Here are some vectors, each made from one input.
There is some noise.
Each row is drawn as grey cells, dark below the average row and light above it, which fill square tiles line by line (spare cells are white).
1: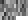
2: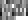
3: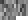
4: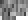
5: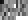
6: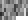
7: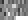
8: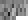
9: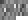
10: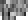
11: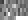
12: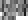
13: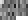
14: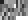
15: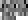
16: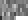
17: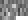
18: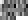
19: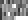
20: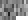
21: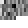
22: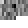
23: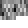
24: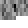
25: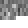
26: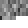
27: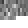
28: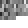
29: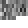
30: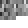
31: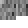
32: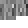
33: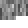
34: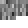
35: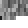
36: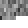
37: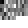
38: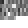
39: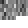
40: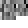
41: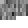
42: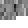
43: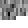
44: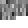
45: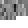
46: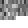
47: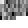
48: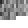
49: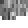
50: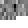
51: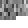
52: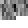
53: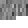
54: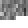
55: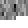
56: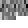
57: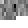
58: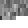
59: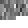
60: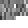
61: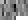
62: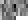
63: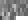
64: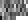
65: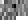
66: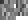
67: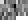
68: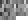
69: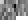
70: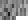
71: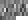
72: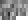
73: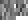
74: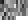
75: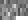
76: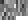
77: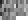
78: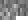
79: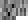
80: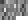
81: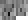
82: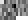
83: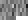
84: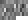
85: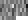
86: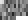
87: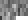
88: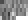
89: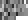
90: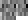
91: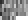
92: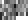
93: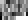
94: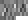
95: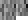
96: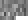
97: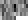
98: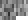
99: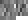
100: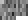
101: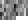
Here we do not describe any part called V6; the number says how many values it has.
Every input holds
a point on a 5-point circle, a true/false value and a value of V6.
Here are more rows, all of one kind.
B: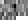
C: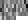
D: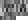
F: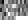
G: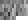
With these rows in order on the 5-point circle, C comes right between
B and F.
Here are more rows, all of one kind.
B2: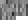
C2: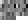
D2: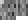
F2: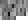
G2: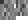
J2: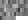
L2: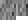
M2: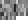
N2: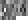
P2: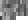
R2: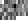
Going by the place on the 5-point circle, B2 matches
C2, D2 and L2.
